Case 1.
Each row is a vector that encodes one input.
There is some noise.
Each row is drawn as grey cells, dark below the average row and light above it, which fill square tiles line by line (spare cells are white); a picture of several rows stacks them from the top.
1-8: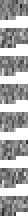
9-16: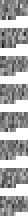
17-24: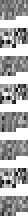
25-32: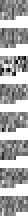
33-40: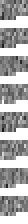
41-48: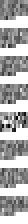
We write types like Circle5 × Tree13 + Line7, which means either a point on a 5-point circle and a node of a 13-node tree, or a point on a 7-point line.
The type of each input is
List2(Line6).
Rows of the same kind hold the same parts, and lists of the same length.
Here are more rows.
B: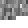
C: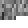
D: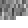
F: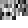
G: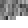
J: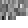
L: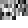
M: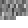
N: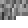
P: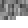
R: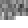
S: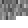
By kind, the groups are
B, C, J, N
D, G, M, P, R, S
F, L

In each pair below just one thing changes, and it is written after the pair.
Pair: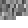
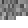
the place on the 6-point line in item 1 of the list
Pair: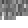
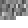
the place on the 6-point line in item 1 of the list
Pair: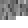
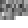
the place on the 6-point line in item 1 of the list
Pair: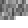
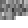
the place on the 6-point line in item 2 of the list
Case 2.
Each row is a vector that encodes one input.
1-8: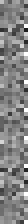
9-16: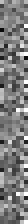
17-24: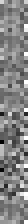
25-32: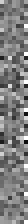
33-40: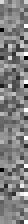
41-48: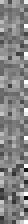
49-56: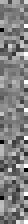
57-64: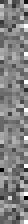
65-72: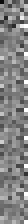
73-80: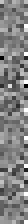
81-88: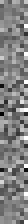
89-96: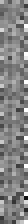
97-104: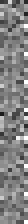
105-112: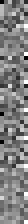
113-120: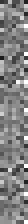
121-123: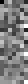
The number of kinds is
2.
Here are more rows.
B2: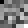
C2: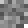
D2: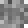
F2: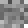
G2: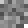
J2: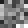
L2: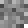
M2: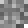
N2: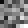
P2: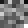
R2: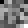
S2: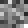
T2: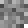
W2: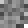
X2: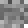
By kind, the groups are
B2, J2, N2, P2, R2, S2
C2, D2, F2, G2, L2, M2, T2, W2, X2

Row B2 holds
a point on an 11-point line.
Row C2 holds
a point on a 14-point circle.
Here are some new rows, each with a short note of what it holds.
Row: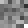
a point on a 14-point circle
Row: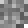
a point on a 14-point circle
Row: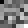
a point on an 11-point line
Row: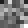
a point on an 11-point line
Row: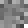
a point on a 14-point circle
